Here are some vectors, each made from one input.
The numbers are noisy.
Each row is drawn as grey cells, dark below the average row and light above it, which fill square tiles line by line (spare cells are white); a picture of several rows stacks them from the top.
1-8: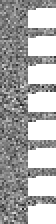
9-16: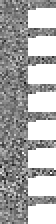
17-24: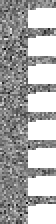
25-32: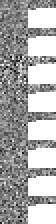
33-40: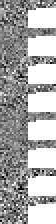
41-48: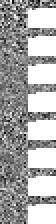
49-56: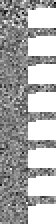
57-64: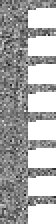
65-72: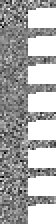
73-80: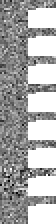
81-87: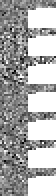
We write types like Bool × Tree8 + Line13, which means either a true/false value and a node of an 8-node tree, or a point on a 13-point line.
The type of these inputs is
Bool × (Line4 + Tree9).
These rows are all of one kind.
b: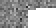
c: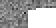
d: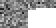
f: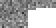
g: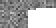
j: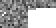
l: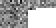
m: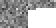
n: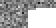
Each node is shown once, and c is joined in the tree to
m.
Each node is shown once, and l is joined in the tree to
m.
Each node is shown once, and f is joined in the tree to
b.
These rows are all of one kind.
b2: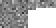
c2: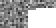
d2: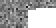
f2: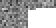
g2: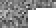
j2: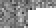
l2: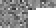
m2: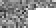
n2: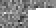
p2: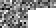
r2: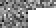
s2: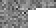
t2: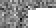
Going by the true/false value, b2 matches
j2, l2, m2 and p2.
